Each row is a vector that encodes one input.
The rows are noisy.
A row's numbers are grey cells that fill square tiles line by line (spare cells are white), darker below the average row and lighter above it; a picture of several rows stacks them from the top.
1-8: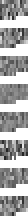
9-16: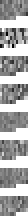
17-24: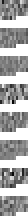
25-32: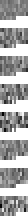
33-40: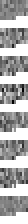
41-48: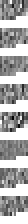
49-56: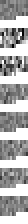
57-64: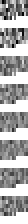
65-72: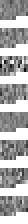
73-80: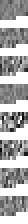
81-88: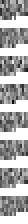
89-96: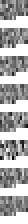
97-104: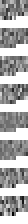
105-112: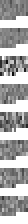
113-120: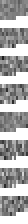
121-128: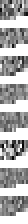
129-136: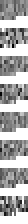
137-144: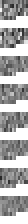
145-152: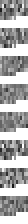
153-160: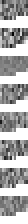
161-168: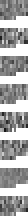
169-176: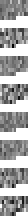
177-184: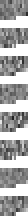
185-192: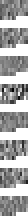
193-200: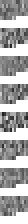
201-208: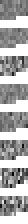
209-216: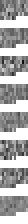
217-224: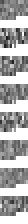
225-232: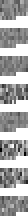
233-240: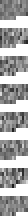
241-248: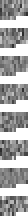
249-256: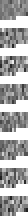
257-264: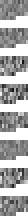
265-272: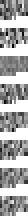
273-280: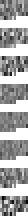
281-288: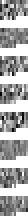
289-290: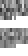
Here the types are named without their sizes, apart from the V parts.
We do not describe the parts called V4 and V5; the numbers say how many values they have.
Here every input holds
a true/false value, together with either a point on a line and a value of V5, or a value of V4.
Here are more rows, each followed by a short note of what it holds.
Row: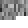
a true/false value and a value of V4
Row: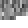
a true/false value and a value of V4
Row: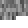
a point on a line, a true/false value and a value of V5
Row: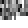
a true/false value and a value of V4
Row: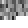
a point on a line, a true/false value and a value of V5
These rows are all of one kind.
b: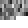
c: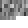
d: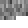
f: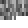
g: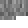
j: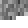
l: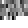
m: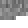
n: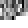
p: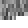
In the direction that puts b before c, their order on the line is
d, b, n, c, m, p, g, l, f, j.
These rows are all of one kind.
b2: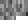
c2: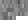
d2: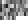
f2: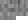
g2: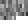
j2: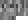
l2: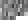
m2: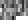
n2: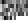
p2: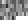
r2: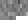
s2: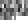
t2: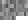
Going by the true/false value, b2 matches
g2, j2, m2 and n2.
